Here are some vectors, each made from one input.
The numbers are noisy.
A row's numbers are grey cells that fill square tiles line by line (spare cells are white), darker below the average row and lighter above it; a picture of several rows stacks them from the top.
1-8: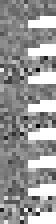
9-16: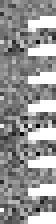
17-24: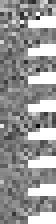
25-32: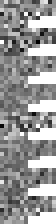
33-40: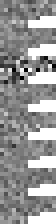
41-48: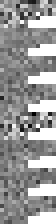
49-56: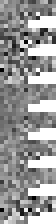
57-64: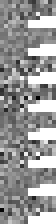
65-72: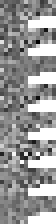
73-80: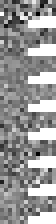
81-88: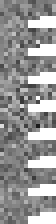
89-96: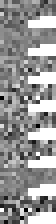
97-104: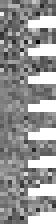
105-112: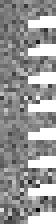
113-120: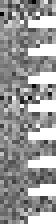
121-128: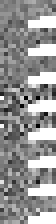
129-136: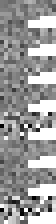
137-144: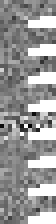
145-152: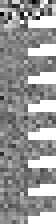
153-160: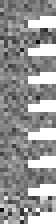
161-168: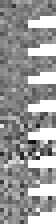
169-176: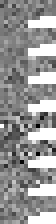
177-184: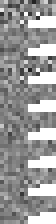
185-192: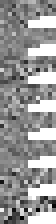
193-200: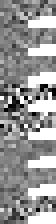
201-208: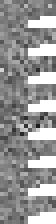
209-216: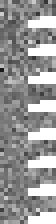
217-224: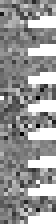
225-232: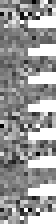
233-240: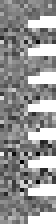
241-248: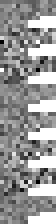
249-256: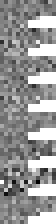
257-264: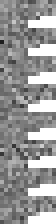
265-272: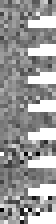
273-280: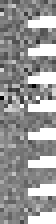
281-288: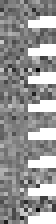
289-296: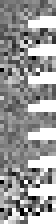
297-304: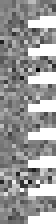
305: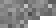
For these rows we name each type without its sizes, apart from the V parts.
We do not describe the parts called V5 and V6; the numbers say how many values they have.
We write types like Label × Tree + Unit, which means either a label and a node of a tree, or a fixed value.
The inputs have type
(Bool × V6 + V5) × (Label + Line).
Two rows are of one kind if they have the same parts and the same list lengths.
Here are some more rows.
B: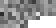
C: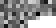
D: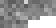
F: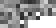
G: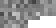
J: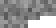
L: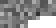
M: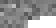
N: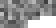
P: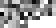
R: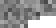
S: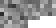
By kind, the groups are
B, D, G
C, J, L, R
F, M, N
P, S

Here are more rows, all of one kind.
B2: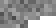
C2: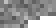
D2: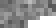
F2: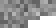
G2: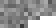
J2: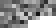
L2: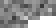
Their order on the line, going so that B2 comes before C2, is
D2, J2, F2, B2, G2, L2, C2.
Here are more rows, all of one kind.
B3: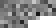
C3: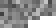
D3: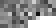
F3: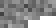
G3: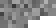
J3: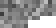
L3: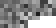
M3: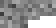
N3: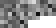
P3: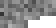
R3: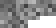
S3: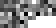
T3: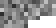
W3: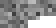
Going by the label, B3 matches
F3, G3, M3 and P3.
